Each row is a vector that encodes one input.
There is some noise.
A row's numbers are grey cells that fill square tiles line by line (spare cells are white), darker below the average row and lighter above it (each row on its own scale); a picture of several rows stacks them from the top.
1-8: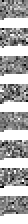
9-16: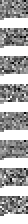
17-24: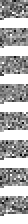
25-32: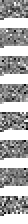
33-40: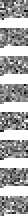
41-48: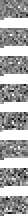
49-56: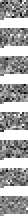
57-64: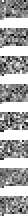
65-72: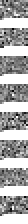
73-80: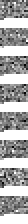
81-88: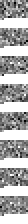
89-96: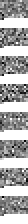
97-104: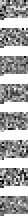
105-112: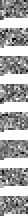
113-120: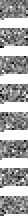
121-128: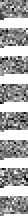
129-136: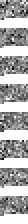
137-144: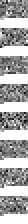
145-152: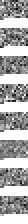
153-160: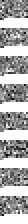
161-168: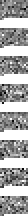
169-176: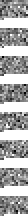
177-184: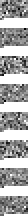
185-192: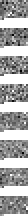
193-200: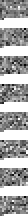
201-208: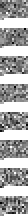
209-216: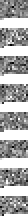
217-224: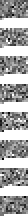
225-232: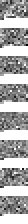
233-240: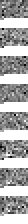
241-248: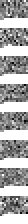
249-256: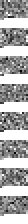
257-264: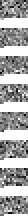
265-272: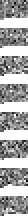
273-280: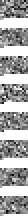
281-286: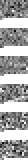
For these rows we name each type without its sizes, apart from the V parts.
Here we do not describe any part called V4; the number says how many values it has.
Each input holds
a point on a line, a true/false value and a value of V4, together with either a label, or a point on a line.
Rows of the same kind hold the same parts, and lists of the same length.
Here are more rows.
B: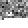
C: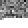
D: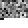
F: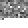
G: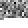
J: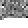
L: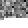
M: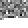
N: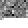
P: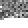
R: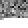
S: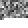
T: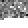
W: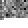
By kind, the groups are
B, C, D, F, L, T
G, J, M, N, P, R, S, W

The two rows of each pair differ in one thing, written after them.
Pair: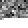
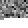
the true/false value
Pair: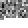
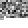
the place on the line
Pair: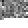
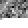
the value of V4
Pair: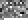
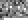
the true/false value
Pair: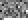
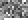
the value of V4
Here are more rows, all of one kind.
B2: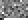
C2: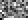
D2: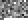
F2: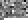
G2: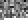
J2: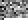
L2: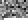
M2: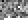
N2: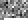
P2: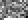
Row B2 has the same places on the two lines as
C2, F2, G2 and J2.
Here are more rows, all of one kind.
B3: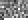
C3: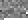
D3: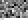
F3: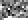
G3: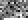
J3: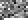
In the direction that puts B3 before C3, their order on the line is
B3, D3, G3, C3, J3, F3.
